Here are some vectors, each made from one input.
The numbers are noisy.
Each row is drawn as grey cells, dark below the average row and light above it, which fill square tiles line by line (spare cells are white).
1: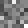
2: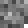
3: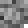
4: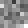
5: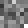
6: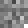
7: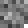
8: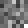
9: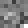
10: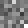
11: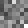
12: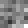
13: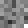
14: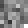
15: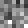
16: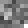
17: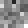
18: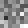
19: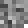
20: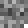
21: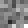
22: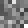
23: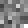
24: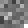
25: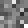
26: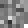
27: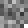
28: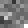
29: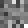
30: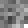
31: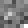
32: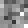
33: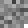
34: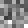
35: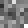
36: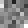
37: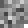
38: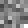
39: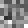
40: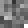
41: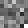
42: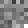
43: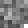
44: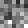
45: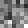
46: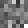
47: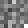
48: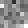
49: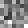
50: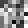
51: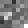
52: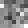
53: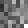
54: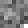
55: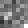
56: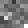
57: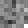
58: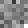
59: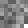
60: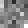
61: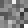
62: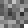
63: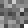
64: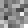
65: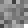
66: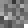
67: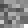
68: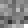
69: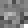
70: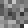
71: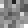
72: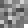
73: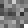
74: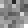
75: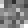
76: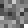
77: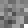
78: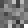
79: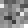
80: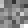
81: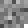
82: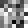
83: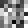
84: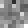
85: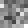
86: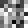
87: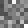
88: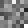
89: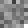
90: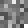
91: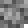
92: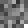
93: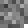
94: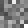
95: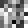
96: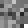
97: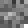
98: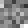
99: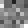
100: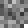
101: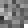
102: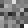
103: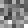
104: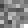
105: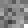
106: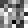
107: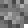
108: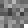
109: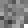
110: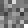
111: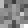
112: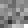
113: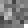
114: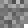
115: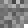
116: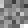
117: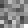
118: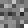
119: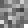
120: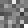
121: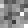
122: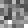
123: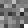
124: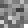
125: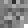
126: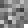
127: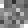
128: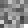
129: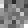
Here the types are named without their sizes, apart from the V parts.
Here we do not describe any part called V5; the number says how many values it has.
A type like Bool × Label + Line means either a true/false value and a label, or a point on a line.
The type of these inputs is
List(Bool × V5 + Line).
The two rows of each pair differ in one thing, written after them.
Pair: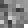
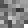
the true/false value in item 2 of the list
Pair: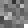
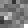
the true/false value in item 1 of the list
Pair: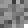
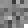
the true/false value in item 1 of the list
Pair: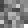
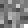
the value of V5 in item 2 of the list
